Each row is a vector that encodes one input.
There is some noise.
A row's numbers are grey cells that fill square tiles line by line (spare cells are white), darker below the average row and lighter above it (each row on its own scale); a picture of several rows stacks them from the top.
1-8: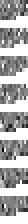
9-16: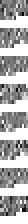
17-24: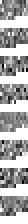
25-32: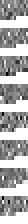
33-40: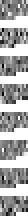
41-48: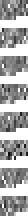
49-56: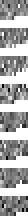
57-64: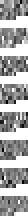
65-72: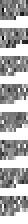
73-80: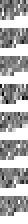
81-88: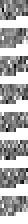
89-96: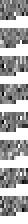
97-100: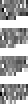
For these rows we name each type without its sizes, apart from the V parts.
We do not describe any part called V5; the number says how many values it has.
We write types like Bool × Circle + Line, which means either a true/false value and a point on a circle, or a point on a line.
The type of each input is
(Circle + V5) × Line.
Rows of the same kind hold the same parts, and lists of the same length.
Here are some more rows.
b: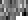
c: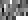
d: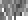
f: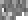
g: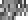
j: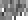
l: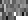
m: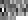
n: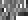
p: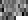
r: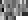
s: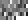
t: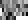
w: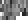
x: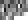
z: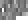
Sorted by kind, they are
b, c, l, n, p, r, s, t, w
d, f, g, j, m, x, z

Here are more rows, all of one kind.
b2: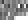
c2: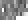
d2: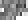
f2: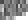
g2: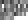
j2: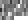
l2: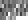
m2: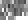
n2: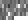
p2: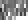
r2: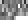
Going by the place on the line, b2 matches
f2 and g2.
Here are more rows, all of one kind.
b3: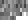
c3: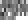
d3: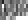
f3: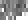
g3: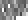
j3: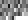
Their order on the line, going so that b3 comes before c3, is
j3, d3, b3, c3, f3, g3.
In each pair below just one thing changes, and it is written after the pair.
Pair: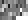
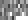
the place on the circle
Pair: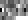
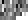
the place on the circle
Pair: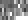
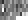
the place on the circle
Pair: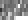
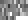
the place on the line
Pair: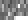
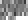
the place on the line
